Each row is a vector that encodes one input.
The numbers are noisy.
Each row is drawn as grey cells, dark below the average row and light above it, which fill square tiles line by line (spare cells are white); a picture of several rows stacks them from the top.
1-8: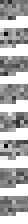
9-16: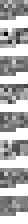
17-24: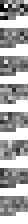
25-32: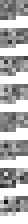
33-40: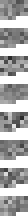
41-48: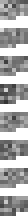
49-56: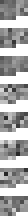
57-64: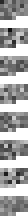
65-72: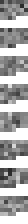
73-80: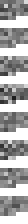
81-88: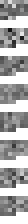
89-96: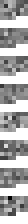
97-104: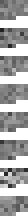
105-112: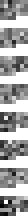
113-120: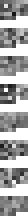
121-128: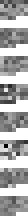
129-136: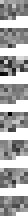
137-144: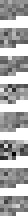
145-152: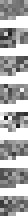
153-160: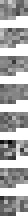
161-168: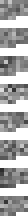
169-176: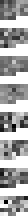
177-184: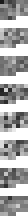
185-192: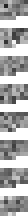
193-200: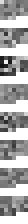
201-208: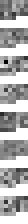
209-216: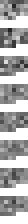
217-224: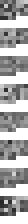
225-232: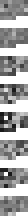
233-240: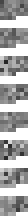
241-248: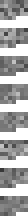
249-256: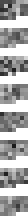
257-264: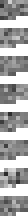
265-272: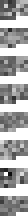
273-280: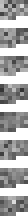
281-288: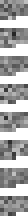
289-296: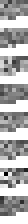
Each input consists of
a list of up to two points on a 6-point line.
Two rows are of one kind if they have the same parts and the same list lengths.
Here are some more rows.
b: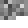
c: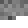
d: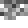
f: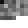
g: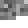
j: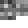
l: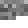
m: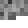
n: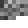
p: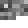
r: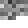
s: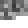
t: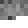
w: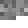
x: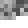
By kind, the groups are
b, d
c, f, m, n, t, w
g, j, l, p, r, s, x

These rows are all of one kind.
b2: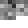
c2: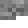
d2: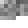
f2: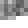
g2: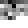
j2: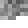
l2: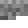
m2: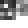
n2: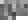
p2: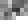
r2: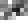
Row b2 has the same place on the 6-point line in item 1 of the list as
g2, m2 and r2.
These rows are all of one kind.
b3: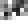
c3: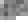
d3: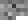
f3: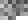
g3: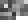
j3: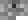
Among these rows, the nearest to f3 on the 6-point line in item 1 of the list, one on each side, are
d3 and g3.
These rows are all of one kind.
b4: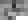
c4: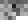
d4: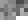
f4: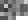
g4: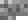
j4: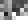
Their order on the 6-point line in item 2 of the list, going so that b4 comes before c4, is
j4, d4, g4, b4, f4, c4.
